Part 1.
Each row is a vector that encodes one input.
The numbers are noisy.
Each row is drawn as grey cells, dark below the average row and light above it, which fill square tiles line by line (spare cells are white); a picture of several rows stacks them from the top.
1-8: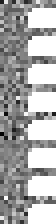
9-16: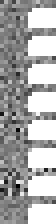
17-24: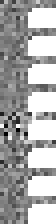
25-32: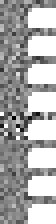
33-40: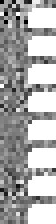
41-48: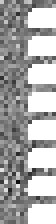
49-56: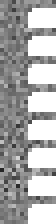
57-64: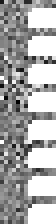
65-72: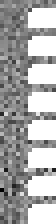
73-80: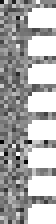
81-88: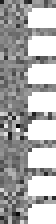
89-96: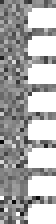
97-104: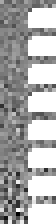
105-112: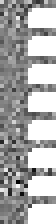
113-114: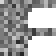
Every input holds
three true/false values.
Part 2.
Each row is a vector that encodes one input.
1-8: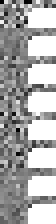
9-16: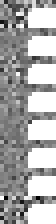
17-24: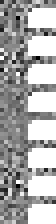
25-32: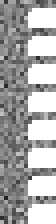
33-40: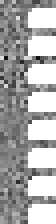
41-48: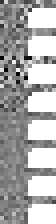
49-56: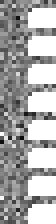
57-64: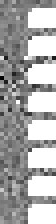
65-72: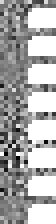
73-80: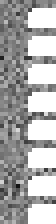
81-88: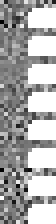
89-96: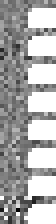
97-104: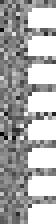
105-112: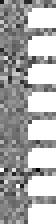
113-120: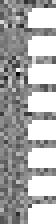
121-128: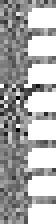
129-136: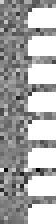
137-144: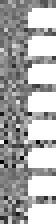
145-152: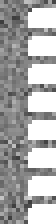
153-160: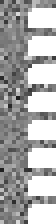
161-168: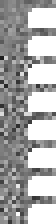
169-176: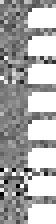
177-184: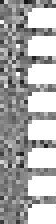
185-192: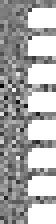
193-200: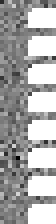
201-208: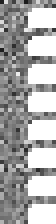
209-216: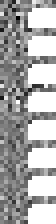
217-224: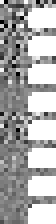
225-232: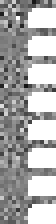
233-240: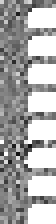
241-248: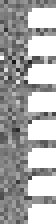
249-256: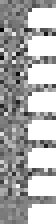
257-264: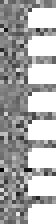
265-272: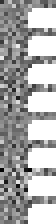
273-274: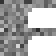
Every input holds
three true/false values.
